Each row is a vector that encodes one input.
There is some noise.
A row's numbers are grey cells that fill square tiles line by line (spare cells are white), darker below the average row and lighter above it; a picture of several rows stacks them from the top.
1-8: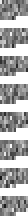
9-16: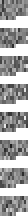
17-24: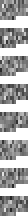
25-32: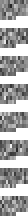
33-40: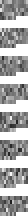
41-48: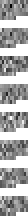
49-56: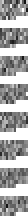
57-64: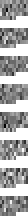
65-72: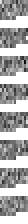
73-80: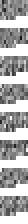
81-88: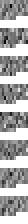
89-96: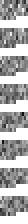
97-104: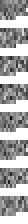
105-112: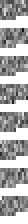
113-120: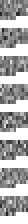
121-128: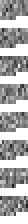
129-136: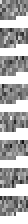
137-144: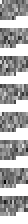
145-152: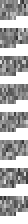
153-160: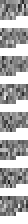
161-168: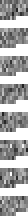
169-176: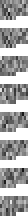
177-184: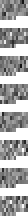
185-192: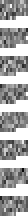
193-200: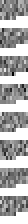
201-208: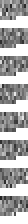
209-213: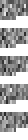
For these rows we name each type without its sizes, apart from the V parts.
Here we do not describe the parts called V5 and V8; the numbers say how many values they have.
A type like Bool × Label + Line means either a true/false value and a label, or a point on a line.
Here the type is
Bool × List(V5) + Label × (Line + V8).
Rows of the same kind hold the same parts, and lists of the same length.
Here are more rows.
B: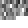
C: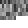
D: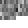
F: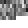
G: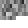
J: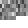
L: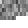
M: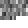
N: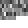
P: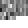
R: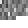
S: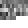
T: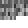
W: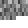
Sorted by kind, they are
B
C, F, N
D, P
G, M, T
J, L, R, S, W

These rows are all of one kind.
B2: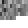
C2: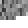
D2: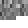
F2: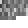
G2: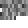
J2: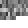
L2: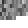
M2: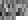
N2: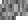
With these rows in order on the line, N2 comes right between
C2 and F2.
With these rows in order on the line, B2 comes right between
D2 and L2.
